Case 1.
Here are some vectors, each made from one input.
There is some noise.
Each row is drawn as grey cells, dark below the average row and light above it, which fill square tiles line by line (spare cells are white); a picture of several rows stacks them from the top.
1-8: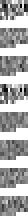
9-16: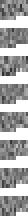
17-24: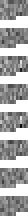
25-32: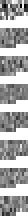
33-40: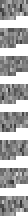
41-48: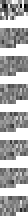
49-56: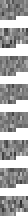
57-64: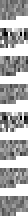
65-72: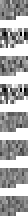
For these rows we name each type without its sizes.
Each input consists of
a true/false value, together with either a fixed value, or a node of a tree.
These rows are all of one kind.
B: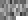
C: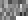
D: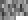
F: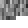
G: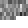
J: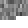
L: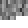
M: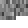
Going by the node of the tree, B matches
C and G.
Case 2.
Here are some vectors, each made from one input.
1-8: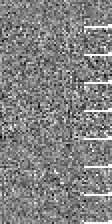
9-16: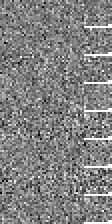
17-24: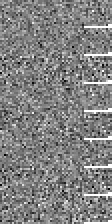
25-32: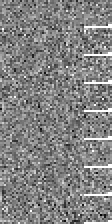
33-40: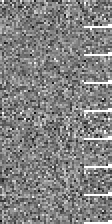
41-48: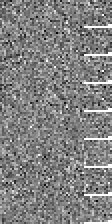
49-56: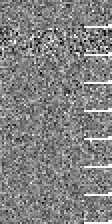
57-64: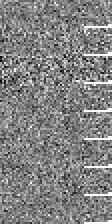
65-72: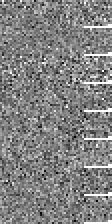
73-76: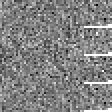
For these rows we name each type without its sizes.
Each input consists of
either a point on a circle, or a point on a line.
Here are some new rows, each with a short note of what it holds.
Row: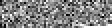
a point on a line
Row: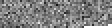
a point on a circle
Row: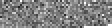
a point on a line
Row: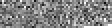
a point on a line
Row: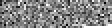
a point on a line
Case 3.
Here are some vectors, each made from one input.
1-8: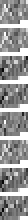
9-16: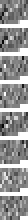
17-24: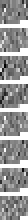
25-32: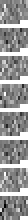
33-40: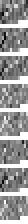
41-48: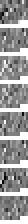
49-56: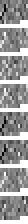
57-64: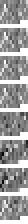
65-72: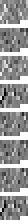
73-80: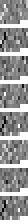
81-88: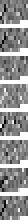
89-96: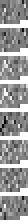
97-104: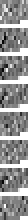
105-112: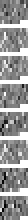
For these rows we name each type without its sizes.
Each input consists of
either a point on a line, or three true/false values.
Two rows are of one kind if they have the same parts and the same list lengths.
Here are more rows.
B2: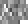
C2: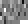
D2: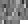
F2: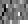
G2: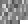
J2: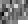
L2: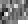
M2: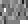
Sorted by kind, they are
B2, C2, D2, G2, M2
F2, J2, L2

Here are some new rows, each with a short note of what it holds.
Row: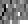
three true/false values
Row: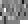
a point on a line
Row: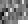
three true/false values
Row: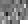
a point on a line
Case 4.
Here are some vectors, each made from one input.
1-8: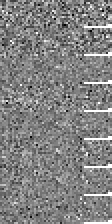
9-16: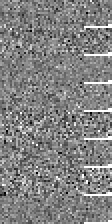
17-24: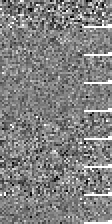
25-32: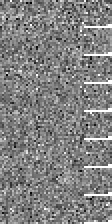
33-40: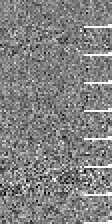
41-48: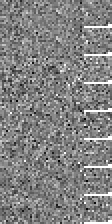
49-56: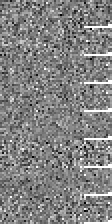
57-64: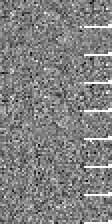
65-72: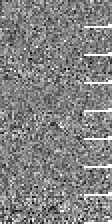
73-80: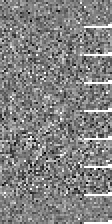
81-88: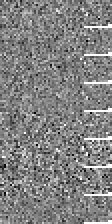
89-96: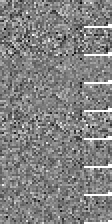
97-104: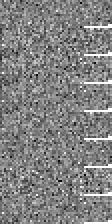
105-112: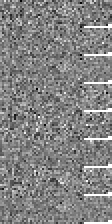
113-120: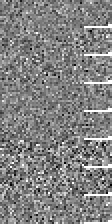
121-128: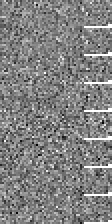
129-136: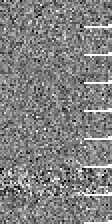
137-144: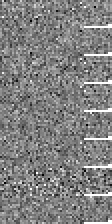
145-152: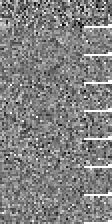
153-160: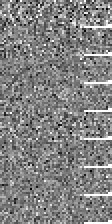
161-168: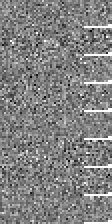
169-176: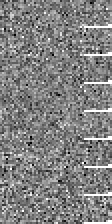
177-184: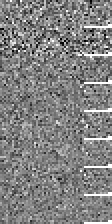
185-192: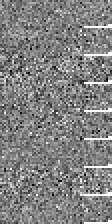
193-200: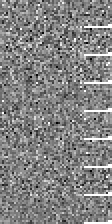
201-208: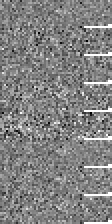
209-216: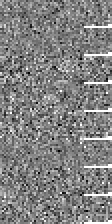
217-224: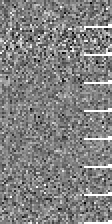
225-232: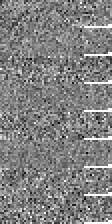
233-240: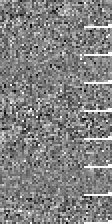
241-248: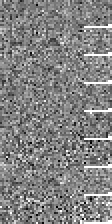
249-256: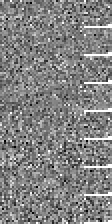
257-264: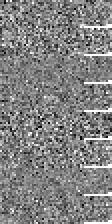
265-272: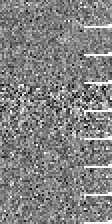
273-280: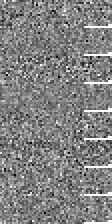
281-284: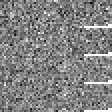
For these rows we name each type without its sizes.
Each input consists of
a list of points on a circle.
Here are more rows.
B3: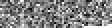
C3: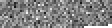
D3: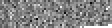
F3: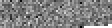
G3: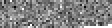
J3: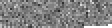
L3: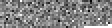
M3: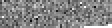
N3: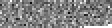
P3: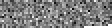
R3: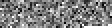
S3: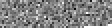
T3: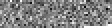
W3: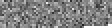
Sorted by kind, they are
B3, R3
C3, D3, G3, M3, S3, W3
F3, J3, L3, N3, P3, T3

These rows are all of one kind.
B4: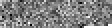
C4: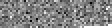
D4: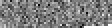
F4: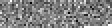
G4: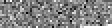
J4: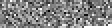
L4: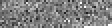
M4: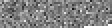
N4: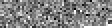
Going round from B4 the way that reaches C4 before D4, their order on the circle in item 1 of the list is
B4, M4, N4, J4, F4, G4, C4, L4, D4.
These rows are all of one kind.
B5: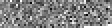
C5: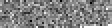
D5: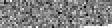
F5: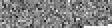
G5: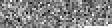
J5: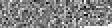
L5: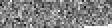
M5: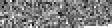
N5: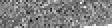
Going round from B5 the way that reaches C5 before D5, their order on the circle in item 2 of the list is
B5, C5, L5, J5, M5, D5, G5, N5, F5.
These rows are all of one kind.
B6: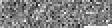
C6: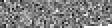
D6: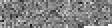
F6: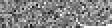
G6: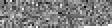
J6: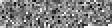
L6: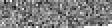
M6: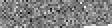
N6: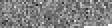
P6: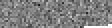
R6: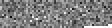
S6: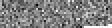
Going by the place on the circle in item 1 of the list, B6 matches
J6 and R6.
